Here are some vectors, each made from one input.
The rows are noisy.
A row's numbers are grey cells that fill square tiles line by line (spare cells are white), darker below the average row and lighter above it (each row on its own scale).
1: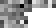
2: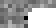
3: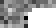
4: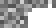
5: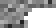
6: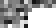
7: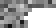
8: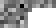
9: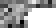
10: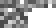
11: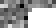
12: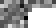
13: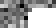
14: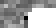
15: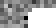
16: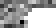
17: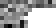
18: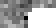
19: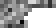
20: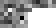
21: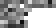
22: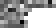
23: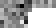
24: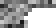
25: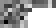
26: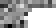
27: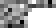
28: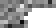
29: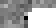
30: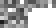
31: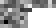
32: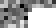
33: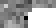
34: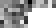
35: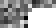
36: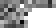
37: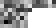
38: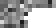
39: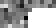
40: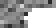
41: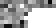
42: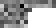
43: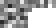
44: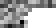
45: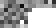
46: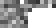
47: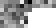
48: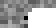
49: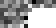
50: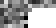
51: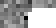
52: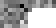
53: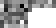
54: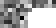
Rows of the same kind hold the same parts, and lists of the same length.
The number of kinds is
2.
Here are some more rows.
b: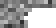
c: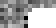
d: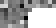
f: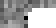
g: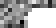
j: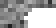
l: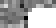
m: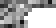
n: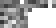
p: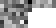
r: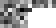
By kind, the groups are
b, g, j, m
c, d, f, l, n, p, r

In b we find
a point on a 5-point line.
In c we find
three true/false values.
